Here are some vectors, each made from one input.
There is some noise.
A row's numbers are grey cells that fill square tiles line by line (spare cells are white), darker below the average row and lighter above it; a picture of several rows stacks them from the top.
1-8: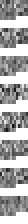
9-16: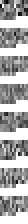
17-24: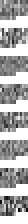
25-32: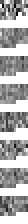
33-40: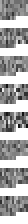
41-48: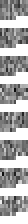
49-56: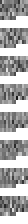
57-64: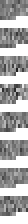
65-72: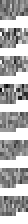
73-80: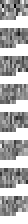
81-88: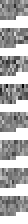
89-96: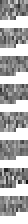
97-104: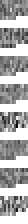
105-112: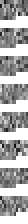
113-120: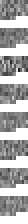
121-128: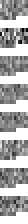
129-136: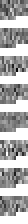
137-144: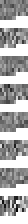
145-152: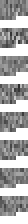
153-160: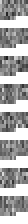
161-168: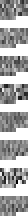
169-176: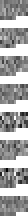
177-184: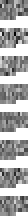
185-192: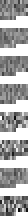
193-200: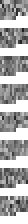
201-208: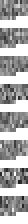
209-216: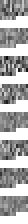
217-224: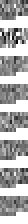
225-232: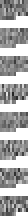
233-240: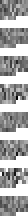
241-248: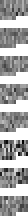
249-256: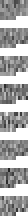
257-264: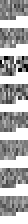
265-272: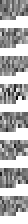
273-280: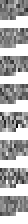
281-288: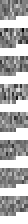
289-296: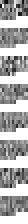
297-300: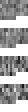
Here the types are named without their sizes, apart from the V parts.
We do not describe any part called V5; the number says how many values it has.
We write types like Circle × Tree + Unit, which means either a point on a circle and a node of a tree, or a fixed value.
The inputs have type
(Bool × V5 + Unit) × Tree + List(Line).
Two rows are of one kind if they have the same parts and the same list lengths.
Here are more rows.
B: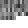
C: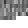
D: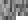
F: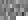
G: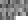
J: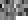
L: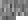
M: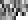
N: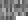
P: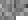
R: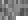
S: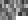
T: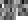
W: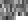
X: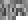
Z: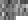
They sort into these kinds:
B, L
C, D, G, N, P, W
F, J, M
R, S, X
T, Z

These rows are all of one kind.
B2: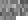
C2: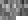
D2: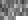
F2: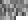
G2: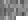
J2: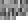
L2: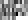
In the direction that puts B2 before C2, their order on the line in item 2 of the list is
L2, B2, D2, G2, C2, J2, F2.
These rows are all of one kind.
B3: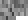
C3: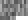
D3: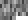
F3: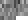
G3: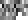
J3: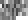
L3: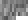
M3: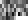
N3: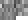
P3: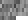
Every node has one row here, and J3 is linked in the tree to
M3.
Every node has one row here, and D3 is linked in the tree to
L3.
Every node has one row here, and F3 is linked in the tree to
C3, M3 and N3.
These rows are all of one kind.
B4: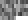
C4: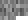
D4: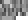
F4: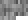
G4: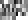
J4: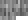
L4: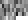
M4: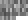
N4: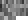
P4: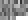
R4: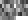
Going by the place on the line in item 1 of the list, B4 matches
C4 and J4.
